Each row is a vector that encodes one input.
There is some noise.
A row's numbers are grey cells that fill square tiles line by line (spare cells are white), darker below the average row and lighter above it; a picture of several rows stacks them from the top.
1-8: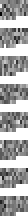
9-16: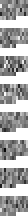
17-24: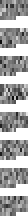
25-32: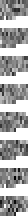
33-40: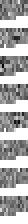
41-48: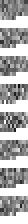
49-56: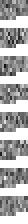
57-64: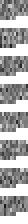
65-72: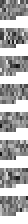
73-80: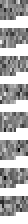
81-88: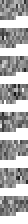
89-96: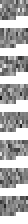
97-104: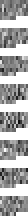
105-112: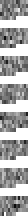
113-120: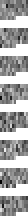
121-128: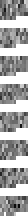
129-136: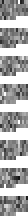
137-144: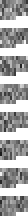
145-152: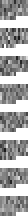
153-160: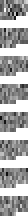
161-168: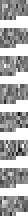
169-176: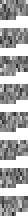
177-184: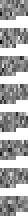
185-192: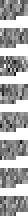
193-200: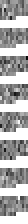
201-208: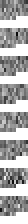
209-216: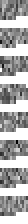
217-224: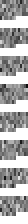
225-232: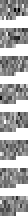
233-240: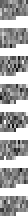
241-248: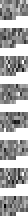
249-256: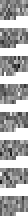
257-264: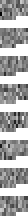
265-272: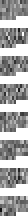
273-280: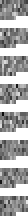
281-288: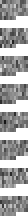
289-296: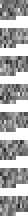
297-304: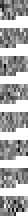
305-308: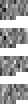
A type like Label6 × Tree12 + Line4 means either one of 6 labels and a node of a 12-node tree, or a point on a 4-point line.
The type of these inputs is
(Bool × Bool × Bool × Bool + Unit) × Circle19 + Line8.
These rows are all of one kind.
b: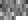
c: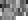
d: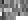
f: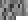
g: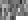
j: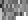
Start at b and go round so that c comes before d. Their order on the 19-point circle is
b, c, g, j, f, d.
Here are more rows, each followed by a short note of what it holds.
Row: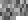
a point on a 19-point circle
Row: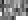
a point on a 19-point circle and four true/false values
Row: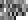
a point on an 8-point line
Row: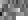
a point on a 19-point circle
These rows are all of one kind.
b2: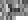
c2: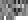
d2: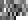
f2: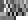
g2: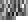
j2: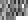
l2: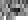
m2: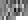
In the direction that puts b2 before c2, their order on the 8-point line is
b2, l2, c2, m2, j2, g2, f2, d2.
